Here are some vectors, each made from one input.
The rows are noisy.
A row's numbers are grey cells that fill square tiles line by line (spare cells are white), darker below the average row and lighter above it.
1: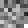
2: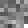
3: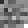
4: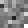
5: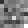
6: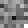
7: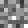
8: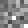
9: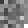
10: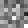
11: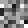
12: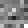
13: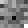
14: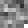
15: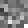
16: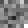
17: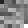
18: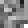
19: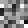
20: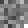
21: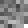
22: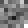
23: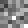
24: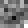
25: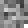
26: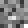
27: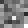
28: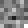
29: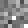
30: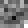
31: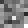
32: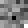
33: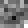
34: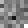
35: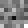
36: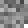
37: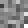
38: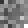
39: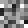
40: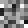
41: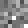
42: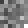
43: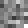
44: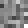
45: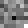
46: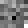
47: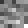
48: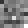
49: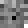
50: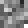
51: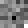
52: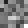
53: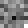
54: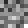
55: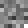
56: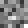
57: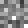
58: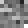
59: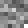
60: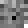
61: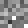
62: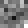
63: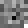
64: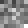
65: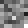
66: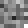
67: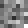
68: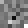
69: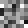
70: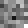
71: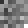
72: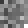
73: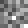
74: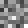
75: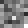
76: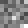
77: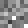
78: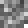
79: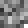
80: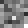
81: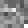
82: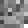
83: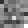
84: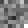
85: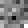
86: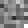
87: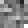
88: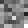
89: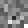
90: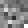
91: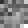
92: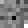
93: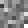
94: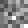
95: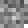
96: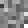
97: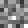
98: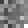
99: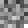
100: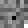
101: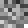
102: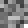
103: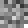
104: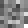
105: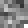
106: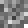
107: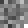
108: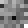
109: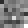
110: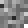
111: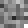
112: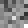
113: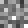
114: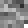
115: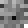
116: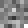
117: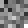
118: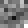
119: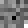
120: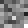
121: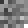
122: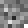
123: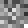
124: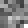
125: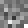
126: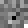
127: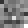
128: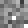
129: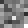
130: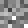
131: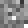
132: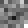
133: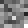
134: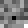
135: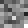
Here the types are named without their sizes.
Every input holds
a list of points on a line.
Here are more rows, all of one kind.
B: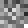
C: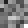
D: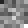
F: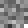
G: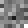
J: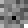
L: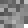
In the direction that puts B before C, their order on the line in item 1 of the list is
B, C, D, L, F, G, J.
